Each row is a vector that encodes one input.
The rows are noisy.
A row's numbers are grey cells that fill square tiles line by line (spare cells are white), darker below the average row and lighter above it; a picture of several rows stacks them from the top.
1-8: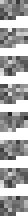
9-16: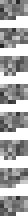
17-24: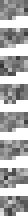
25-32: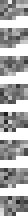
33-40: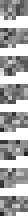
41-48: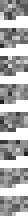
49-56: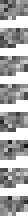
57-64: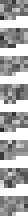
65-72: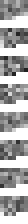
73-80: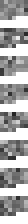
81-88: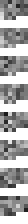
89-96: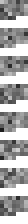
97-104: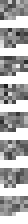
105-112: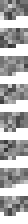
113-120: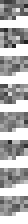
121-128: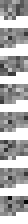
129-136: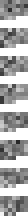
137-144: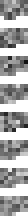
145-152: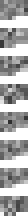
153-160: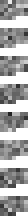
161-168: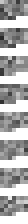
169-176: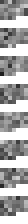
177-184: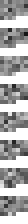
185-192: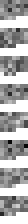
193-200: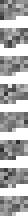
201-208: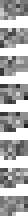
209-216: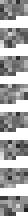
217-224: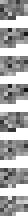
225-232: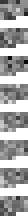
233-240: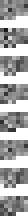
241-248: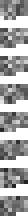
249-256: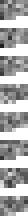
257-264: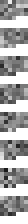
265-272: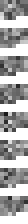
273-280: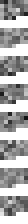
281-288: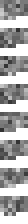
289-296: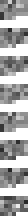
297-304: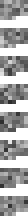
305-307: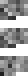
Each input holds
either a point on each of three 8-point lines, or five true/false values.
